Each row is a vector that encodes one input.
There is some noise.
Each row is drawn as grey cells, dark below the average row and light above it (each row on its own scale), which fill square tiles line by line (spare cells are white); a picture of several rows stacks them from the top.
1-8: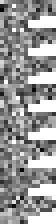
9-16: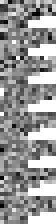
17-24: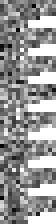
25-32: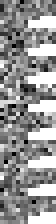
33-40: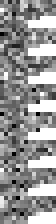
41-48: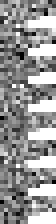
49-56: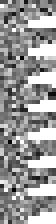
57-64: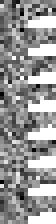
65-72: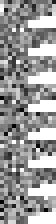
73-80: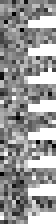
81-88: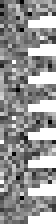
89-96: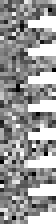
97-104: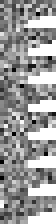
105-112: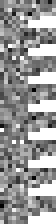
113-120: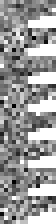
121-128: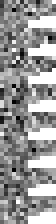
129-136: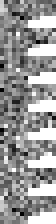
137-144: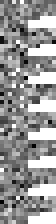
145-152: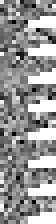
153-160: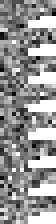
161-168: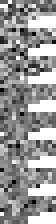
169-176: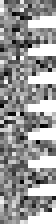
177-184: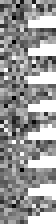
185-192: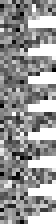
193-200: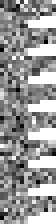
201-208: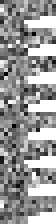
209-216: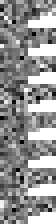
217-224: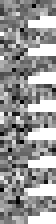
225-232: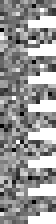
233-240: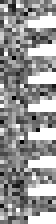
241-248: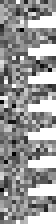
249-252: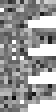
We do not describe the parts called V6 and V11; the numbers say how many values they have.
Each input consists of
either one of 12 labels and a value of V6, or a point on an 8-point line and a value of V11.
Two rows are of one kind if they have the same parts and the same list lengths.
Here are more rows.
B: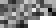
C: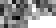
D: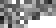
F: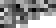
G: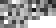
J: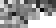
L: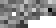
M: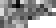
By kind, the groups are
B, C, L
D, F, G, J, M

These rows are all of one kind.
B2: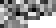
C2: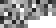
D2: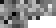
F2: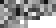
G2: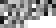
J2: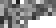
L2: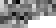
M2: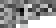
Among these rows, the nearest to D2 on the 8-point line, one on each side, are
B2 and C2.
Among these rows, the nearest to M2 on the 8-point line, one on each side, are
G2 and L2.
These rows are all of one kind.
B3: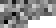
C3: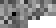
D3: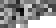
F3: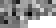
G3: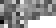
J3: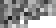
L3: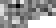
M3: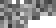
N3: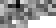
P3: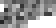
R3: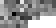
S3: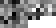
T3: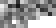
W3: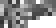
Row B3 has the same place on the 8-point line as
J3, N3, P3 and W3.
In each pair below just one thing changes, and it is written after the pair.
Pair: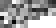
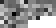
the value of V11
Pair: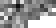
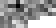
the place on the 8-point line
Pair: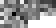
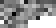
the value of V11
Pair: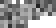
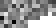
the value of V11
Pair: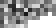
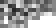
the place on the 8-point line
